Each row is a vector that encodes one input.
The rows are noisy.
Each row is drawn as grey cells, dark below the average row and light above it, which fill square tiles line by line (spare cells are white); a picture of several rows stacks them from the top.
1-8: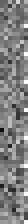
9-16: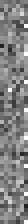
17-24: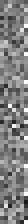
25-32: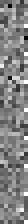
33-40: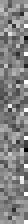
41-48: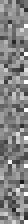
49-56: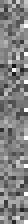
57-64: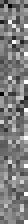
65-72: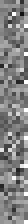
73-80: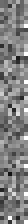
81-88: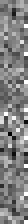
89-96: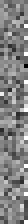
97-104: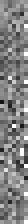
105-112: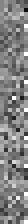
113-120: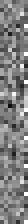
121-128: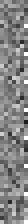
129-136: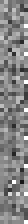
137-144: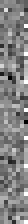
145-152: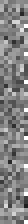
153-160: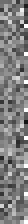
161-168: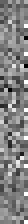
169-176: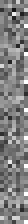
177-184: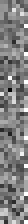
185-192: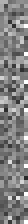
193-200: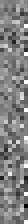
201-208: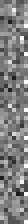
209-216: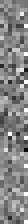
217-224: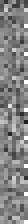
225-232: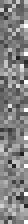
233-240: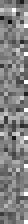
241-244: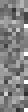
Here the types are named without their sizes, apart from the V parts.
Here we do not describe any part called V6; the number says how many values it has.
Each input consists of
either a point on each of two lines, or a node of a tree, or a list of items, each a true/false value and a value of V6.
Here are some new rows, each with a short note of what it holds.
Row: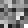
a list of two items
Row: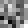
a list of one item
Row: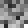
a node of a tree
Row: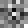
the empty list
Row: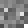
a list of two items
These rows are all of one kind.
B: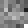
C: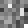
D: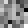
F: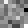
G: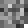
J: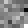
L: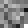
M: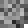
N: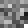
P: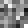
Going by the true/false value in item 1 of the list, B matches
J and L.
